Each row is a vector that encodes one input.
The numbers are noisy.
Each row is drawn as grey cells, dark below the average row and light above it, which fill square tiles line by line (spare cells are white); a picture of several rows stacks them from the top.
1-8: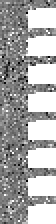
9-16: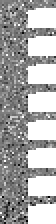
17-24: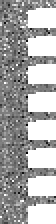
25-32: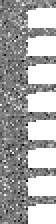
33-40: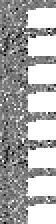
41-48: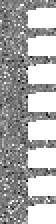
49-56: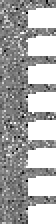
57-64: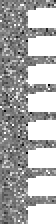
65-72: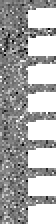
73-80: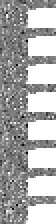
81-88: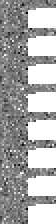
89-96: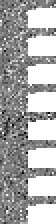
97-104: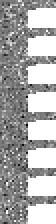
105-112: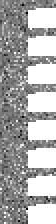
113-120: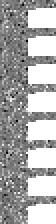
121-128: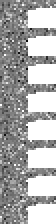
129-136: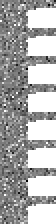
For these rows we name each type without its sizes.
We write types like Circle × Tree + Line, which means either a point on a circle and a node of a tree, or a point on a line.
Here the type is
List(Line).
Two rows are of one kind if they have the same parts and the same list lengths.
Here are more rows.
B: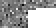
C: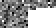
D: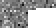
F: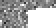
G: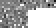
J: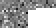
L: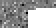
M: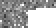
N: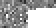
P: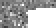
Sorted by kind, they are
B, D, J, L
C
F, G, M, N, P

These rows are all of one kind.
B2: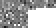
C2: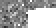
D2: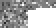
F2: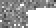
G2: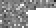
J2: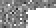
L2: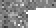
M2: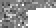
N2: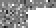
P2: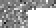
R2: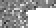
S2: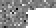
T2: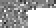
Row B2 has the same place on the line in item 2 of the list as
N2, P2 and T2.
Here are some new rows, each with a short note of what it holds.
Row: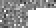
a list of two items
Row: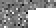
a list of one item
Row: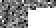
the empty list
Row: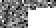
the empty list
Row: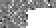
a list of two items
